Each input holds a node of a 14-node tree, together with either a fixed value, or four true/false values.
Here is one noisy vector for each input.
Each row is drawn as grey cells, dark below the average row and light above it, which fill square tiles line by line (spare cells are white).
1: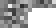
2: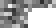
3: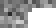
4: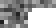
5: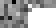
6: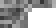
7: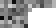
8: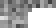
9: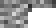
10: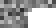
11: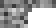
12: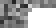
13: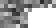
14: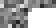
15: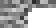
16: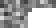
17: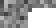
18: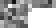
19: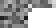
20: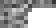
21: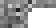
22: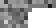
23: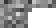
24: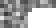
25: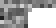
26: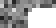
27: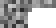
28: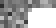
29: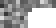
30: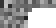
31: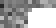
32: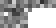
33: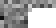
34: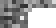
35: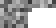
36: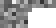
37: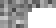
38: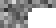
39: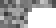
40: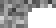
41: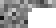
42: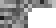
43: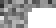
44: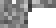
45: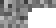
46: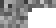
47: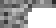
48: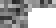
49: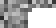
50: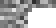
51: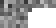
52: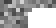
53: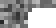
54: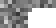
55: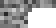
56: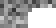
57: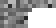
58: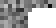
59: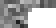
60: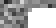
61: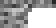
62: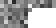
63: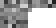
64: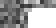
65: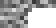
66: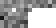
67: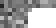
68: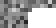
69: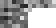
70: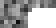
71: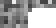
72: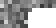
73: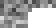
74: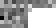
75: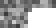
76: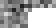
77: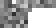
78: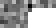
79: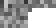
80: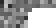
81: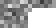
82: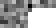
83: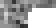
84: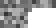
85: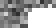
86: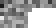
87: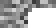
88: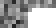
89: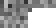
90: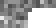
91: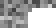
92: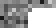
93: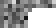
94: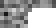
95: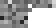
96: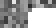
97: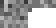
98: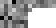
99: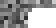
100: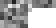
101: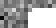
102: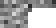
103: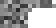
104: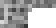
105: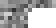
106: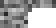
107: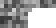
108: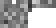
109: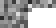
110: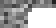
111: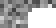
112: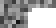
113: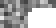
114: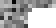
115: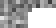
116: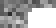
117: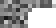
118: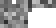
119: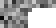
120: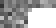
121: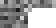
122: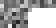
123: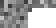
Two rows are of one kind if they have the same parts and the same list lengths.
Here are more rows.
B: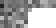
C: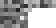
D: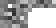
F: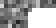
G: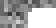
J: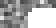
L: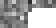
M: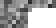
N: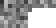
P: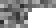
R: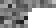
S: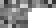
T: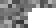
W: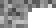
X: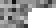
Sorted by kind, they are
B, G, J, N, W
C, D, F, L, M, P, R, S, T, X

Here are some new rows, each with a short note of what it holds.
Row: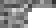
a node of a 14-node tree
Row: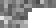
a node of a 14-node tree
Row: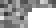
a node of a 14-node tree
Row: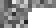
a node of a 14-node tree and four true/false values
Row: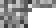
a node of a 14-node tree and four true/false values
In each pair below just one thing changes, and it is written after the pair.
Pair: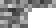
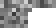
the node of the tree
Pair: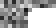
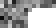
the node of the tree
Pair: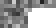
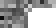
one of the four true/false values
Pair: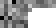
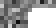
one of the four true/false values
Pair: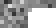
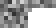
one of the four true/false values
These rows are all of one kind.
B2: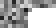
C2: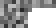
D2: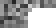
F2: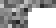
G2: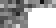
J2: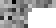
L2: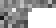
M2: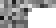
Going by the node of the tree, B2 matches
F2 and M2.
